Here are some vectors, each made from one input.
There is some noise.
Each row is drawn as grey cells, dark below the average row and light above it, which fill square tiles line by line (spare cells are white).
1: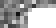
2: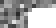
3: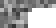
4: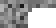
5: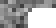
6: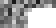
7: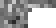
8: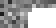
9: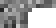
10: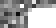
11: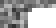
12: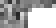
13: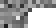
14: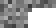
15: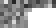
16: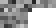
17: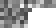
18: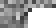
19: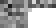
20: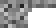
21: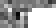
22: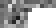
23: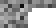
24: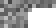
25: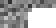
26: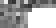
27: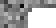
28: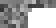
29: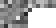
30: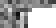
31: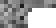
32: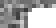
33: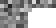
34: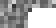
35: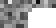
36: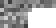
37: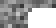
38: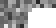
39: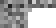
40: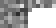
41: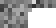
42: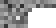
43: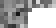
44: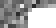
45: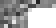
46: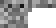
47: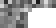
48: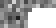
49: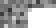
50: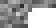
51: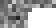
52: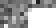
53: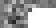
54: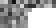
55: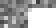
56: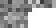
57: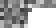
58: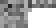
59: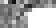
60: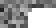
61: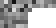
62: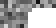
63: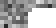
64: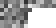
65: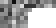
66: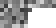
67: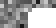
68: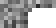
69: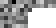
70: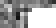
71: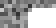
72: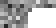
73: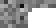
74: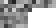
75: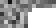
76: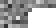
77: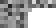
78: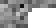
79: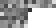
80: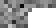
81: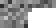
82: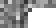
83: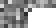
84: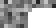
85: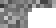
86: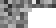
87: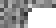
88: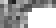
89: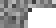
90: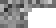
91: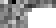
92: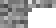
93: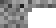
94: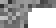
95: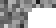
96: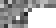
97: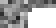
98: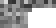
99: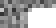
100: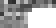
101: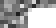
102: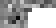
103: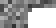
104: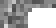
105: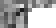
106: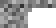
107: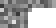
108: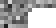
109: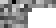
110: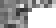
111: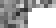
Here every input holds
a node of an 8-node tree, together with either a point on a 6-point line, or a node of an 8-node tree.
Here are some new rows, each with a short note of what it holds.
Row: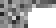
a node of each of two 8-node trees
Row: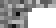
a node of each of two 8-node trees
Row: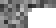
a node of each of two 8-node trees
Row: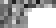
a node of each of two 8-node trees
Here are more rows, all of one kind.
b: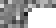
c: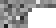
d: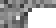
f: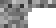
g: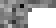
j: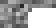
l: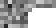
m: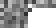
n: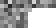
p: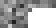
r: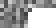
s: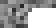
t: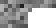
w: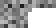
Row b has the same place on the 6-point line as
g, j, p and s.
